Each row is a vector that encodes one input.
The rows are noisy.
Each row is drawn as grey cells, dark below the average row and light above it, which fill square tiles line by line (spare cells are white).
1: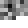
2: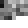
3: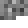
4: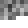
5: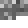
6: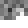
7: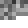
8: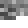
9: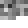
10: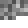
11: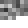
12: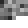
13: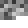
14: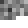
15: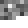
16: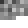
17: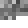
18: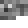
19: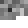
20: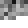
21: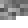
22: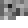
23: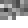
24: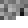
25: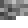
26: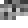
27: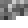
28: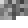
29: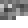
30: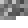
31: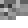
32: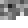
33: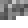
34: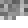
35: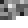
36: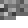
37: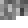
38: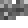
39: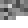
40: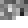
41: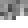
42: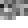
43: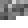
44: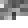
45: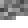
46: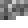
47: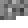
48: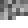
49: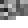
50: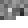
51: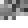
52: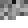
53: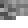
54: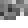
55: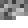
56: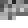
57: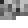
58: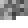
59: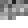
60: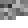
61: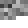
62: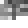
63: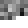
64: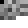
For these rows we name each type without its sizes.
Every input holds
four true/false values.
